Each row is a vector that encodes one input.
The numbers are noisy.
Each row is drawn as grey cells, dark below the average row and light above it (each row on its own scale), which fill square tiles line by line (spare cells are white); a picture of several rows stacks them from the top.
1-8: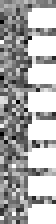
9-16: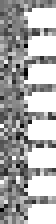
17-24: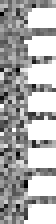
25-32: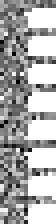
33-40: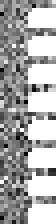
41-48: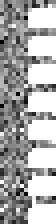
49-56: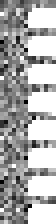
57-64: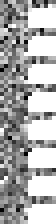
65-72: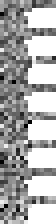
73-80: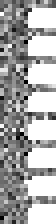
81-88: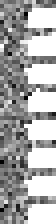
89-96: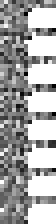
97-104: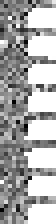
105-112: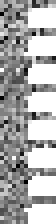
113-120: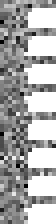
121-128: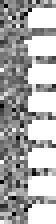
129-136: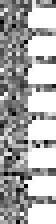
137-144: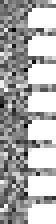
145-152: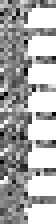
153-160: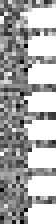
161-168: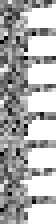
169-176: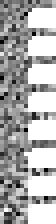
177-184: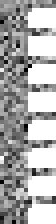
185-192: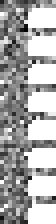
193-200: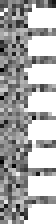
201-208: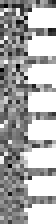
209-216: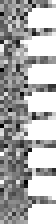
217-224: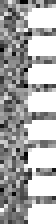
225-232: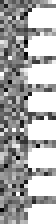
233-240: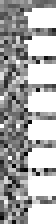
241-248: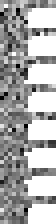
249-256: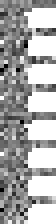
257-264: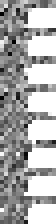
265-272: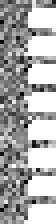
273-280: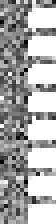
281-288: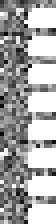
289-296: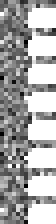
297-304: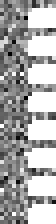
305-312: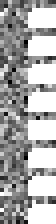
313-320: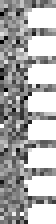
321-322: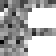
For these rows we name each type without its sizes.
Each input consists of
either a point on a circle, or a node of a tree and a true/false value.
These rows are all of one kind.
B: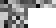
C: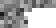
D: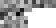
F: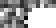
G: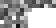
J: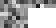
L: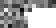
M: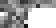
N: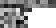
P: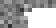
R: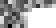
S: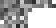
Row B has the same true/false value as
F, J, M and R.
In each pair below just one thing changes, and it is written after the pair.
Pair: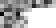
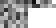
the node of the tree
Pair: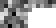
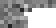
the true/false value
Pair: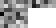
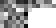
the node of the tree
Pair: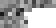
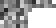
the node of the tree
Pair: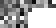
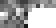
the true/false value
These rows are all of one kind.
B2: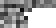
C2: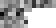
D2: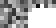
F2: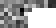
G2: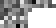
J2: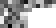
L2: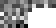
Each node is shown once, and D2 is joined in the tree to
B2 and F2.
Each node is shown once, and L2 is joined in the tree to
F2 and G2.
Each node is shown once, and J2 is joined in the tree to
C2.
